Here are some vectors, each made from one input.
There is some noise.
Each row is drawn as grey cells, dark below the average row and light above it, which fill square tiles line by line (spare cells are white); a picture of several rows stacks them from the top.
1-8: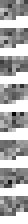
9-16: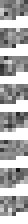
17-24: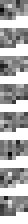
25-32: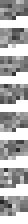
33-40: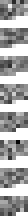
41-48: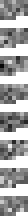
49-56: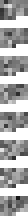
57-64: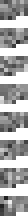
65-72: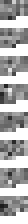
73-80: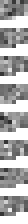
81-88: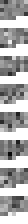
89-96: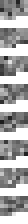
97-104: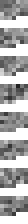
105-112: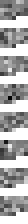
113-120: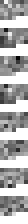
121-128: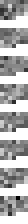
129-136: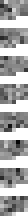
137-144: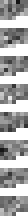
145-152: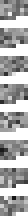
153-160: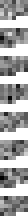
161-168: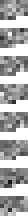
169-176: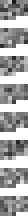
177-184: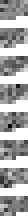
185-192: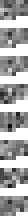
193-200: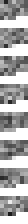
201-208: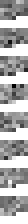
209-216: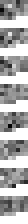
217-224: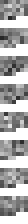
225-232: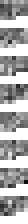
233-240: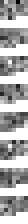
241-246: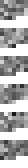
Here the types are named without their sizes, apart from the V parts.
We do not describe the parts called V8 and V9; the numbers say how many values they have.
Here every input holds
a label, together with either a true/false value and a value of V8, or a value of V9.
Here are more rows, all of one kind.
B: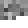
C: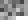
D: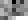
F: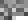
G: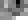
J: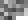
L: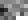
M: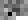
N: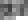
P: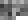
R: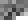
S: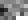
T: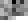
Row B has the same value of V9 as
L and S.
